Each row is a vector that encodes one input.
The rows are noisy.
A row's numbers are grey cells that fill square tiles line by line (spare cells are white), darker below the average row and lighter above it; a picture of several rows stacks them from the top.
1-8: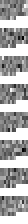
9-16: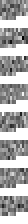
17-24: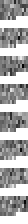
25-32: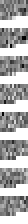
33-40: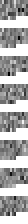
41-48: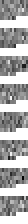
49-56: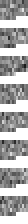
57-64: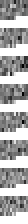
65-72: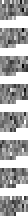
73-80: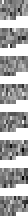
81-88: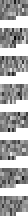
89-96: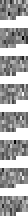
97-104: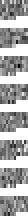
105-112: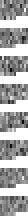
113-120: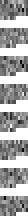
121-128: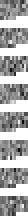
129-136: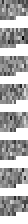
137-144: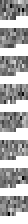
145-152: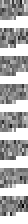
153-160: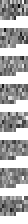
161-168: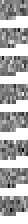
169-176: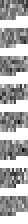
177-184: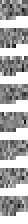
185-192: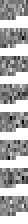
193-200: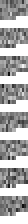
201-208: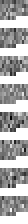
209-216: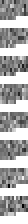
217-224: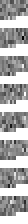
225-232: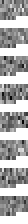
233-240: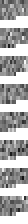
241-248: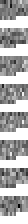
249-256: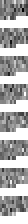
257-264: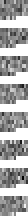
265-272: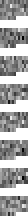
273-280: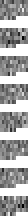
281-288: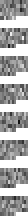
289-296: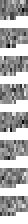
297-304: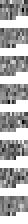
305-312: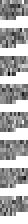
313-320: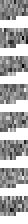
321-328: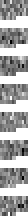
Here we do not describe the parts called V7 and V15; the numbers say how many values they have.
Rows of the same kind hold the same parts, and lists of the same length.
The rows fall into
2 kinds.
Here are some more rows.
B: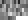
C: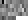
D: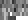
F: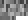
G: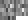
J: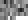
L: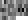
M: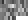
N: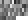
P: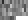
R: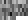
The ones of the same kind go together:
B, C, D, F, G, M, N, P
J, L, R

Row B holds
a value of V7 and a value of V15.
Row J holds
a point on a 5-point circle, a point on a 6-point circle and a value of V15.
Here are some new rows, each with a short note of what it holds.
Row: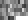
a value of V7 and a value of V15
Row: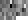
a point on a 5-point circle, a point on a 6-point circle and a value of V15
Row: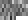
a point on a 5-point circle, a point on a 6-point circle and a value of V15
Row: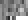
a value of V7 and a value of V15
